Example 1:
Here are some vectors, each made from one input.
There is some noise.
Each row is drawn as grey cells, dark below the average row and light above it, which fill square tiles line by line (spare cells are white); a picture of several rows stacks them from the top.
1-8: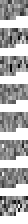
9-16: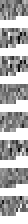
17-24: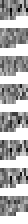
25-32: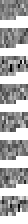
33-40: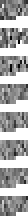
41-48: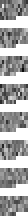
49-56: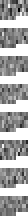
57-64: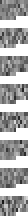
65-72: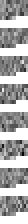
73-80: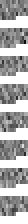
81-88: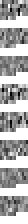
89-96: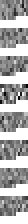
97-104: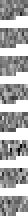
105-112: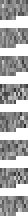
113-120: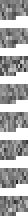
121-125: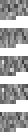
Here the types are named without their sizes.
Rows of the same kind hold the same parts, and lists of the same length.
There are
2 kinds of row.
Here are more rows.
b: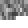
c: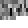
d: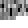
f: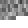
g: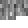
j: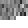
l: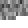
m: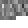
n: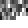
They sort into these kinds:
b, f, g, j, l, m
c, d, n

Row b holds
four true/false values.
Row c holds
a point on a line.
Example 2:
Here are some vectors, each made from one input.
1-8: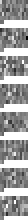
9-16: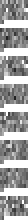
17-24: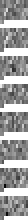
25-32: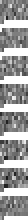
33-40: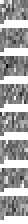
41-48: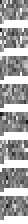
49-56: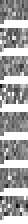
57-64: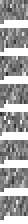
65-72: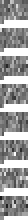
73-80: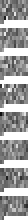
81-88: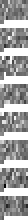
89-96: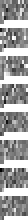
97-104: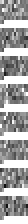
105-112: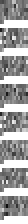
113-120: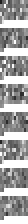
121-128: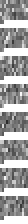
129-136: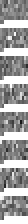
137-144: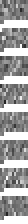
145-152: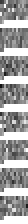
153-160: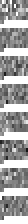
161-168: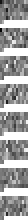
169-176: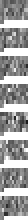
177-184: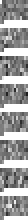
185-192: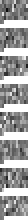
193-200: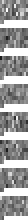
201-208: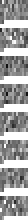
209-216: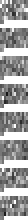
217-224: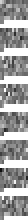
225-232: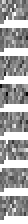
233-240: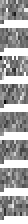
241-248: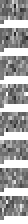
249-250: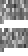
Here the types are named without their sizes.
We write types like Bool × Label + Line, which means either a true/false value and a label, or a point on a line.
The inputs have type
(Bool × Bool × Bool + Unit) × Line.
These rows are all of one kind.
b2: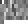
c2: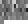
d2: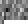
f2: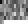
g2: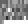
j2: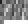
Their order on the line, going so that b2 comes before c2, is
j2, b2, c2, g2, d2, f2.
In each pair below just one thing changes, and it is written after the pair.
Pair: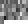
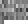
the place on the line
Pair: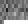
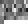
one of the three true/false values
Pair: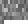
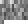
one of the three true/false values
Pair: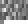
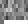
one of the three true/false values
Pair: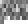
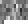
the place on the line
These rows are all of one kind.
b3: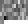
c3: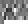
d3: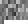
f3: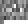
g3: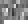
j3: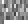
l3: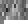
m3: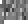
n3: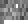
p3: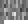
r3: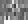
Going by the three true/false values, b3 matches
f3, g3 and j3.
